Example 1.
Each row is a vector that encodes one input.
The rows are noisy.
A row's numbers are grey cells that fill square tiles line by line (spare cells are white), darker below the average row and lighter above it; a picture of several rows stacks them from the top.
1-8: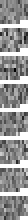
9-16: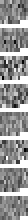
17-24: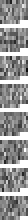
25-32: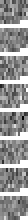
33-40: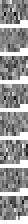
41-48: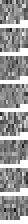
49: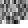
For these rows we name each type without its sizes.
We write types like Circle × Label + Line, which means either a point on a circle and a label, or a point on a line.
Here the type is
Line.
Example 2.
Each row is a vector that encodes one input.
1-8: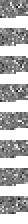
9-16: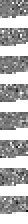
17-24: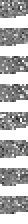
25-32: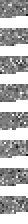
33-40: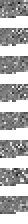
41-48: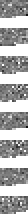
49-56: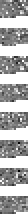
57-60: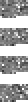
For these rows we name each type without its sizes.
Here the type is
Label.
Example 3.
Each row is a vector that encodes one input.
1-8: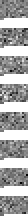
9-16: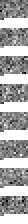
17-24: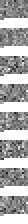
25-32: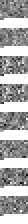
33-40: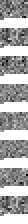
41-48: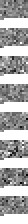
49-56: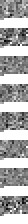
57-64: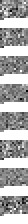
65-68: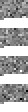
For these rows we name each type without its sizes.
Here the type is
Label.
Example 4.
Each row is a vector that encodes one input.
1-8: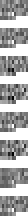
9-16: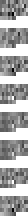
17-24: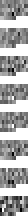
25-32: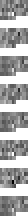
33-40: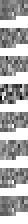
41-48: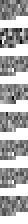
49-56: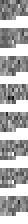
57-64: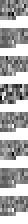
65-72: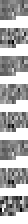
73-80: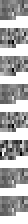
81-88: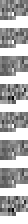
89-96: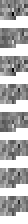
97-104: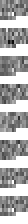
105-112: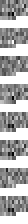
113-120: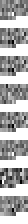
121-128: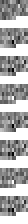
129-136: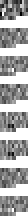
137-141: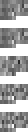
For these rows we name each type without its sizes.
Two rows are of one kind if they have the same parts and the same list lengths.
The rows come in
2 kinds.
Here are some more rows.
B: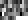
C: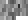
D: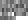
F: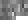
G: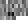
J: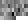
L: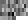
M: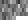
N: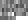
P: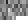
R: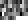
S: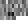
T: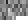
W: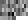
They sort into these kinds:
B, R
C, D, F, G, J, L, M, N, P, S, T, W

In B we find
a fixed value.
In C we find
three true/false values.
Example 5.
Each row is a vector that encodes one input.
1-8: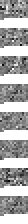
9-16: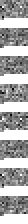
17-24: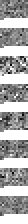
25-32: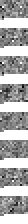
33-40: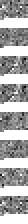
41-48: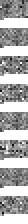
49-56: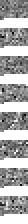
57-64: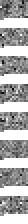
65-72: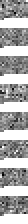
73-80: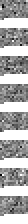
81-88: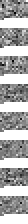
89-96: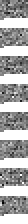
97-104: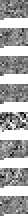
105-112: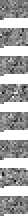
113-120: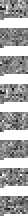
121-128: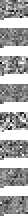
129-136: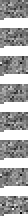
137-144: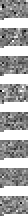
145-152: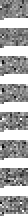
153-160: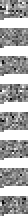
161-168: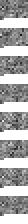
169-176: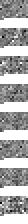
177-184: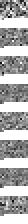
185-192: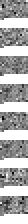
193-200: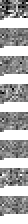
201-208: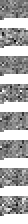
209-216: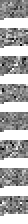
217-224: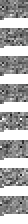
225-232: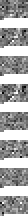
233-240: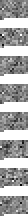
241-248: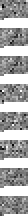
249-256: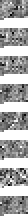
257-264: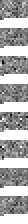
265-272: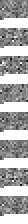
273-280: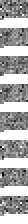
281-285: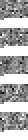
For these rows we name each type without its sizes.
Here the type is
Circle + Unit.
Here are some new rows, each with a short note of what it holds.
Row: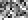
a fixed value
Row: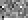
a point on a circle
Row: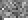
a point on a circle
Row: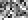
a fixed value
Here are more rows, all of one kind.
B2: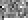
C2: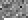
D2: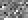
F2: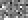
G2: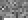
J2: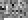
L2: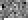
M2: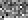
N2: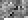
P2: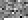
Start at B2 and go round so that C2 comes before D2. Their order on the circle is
B2, J2, P2, L2, C2, G2, N2, D2, F2, M2.
